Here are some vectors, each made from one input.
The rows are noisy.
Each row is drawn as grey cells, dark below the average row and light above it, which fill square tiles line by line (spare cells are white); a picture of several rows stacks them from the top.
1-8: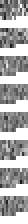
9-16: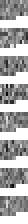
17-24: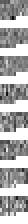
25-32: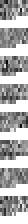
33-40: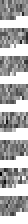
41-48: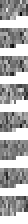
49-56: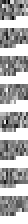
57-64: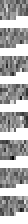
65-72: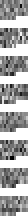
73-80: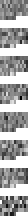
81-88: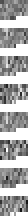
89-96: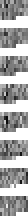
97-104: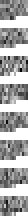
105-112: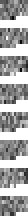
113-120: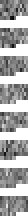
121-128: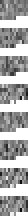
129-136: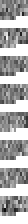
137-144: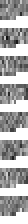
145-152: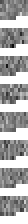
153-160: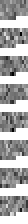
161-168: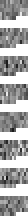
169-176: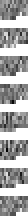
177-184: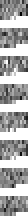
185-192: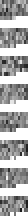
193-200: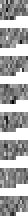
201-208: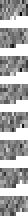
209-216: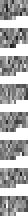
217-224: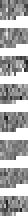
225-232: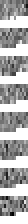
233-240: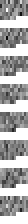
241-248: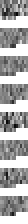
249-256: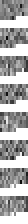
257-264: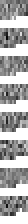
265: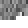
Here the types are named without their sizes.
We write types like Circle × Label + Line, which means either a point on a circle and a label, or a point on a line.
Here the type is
List(Line).
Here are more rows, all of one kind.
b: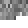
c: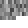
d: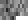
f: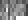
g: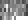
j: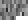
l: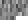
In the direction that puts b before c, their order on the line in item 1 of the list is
d, j, l, b, c, f, g.
